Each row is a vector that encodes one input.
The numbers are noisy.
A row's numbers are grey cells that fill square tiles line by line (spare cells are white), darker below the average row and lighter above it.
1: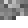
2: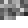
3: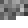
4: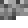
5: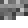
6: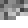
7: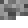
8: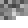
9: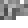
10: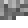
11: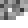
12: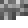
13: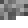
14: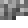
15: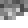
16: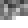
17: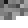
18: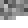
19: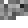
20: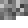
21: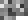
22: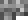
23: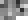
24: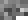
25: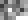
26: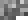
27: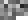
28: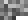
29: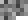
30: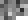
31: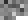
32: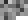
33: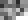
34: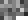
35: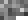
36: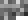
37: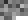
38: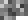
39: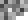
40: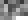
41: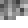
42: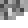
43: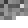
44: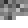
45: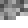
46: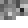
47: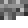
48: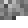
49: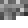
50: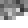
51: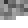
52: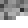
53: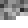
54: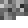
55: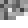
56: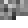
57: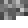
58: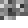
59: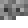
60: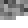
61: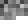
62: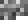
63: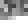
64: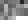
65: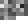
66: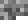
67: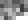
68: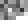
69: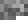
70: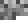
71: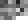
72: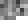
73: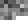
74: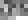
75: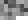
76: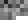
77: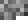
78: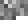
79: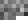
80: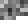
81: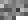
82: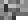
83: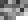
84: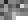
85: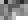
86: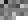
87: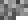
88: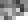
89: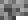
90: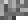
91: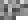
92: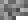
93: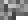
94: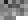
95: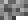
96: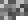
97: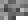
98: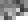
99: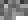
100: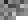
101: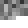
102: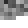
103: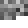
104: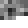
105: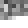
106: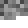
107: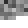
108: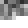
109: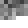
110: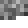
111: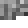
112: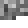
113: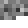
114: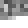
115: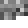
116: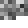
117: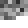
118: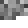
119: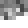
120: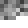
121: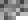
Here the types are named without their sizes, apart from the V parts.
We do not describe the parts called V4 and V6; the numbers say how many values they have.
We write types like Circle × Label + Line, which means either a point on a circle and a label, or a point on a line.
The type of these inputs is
Bool × (Line × V4 + V6).
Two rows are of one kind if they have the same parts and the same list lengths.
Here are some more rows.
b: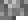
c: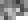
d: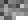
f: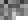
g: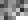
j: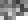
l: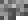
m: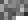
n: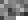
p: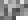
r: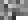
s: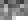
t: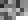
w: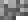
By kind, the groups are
b, c, g, j, p, r, t, w
d, f, l, m, n, s

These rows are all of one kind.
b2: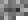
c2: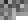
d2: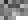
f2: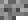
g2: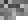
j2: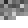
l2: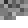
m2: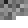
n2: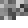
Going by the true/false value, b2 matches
f2 and n2.
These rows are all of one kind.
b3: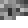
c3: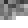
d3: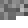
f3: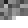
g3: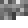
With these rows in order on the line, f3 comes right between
c3 and d3.
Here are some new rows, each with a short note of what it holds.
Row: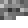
a point on a line, a true/false value and a value of V4
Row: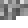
a true/false value and a value of V6
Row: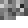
a point on a line, a true/false value and a value of V4
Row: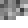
a true/false value and a value of V6
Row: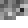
a true/false value and a value of V6
